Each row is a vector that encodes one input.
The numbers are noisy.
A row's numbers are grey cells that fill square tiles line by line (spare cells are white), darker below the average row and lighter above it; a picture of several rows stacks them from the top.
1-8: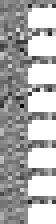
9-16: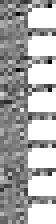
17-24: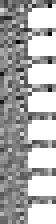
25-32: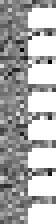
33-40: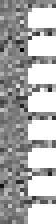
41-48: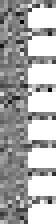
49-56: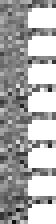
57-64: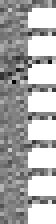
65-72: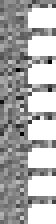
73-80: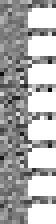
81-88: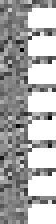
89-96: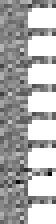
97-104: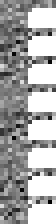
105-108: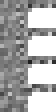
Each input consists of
either a point on an 8-point line, or a point on a 9-point line and a true/false value.
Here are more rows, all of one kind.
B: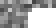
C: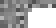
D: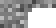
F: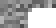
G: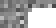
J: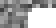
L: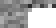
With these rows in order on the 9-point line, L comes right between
F and G.
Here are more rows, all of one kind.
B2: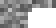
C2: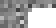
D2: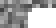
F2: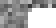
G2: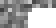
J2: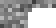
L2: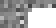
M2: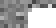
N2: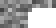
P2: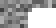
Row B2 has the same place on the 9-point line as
G2 and N2.
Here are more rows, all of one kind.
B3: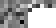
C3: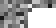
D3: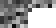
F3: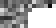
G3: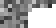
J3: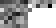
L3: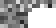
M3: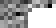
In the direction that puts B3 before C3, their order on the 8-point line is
D3, F3, G3, L3, B3, C3, M3, J3.
